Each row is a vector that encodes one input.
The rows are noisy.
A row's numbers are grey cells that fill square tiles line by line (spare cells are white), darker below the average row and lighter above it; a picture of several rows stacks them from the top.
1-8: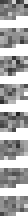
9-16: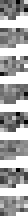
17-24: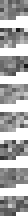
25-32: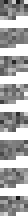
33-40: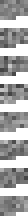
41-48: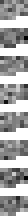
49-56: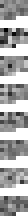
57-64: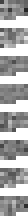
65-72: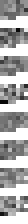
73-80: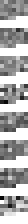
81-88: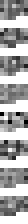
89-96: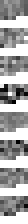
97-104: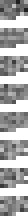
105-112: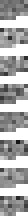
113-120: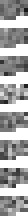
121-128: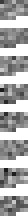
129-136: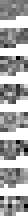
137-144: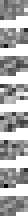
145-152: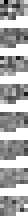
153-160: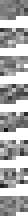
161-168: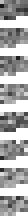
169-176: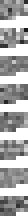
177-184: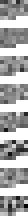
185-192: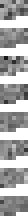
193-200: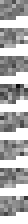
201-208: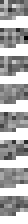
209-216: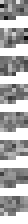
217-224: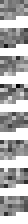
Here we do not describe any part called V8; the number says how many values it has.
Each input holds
either a true/false value and a value of V8, or a list of up to three points on a 5-point line.
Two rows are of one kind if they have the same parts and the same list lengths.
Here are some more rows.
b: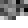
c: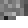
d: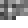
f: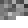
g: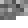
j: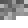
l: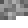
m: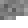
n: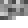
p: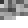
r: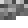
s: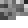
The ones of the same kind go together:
b, c
d, l, r
f
g, j, m, n, p
s

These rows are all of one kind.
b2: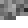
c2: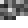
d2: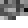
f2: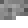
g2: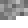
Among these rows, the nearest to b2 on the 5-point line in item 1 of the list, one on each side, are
f2 and g2.
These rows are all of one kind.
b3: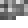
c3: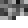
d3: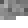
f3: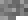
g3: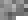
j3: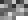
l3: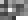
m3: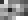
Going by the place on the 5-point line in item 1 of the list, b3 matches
g3 and l3.
